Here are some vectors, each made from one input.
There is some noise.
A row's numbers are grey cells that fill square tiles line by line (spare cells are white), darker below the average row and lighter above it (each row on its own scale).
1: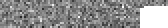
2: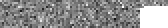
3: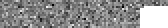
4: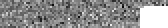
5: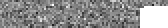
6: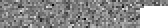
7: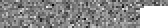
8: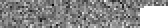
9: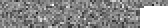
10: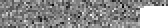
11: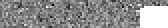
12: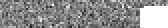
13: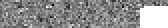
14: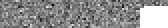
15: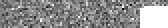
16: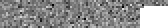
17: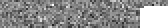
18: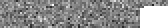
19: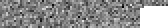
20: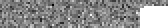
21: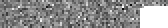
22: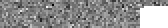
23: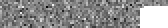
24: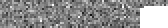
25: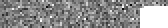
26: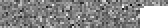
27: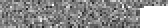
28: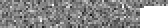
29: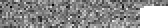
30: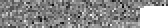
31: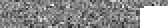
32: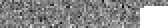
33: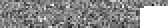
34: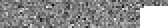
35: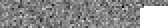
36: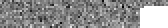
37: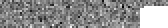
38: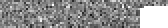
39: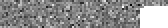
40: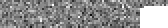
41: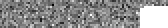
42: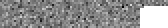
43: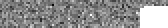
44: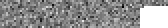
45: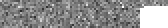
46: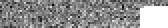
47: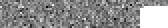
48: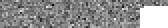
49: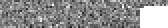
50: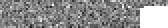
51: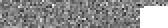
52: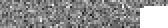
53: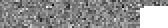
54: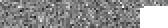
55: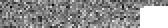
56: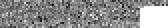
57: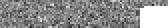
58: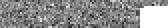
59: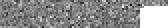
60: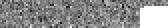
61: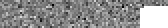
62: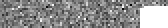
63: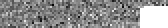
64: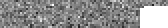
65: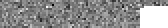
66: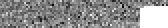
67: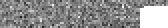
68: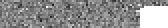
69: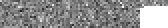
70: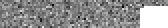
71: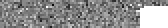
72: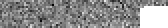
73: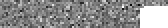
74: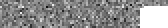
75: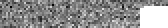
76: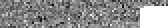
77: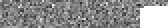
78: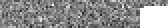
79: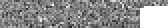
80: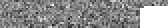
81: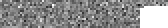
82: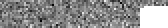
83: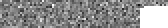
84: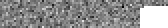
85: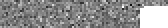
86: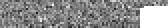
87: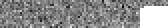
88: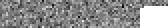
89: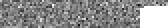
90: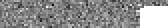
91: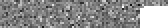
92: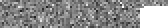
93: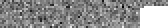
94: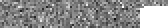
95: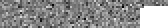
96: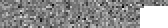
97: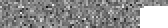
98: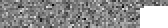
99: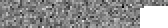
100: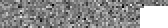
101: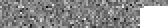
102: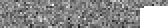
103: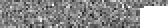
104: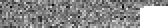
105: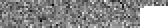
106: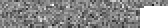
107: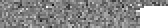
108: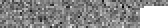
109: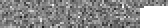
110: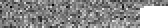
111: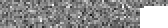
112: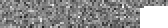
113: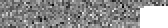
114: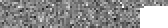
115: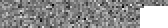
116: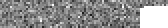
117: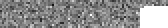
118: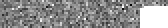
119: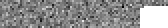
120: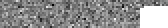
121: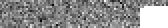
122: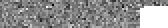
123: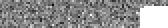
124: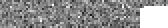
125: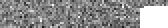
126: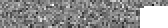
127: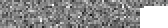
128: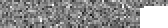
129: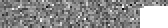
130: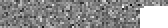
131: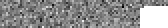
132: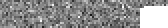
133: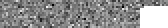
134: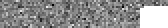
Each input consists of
a true/false value, together with either one of 5 labels, or a point on a 7-point line.
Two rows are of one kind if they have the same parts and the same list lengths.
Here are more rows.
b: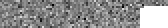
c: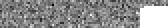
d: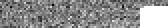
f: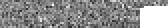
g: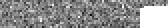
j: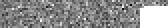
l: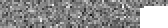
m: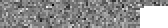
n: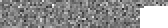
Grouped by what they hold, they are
b, f, g, l, m
c, d, j, n

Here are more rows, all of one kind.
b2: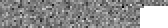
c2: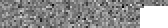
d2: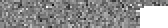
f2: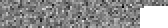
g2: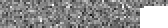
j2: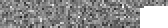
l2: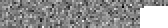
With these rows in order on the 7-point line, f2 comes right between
b2 and l2.
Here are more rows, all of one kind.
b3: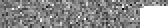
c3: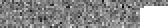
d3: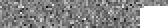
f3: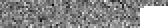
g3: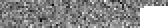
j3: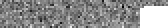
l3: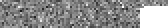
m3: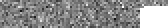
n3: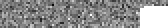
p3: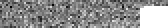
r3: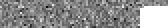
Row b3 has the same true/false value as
d3, l3, m3 and r3.
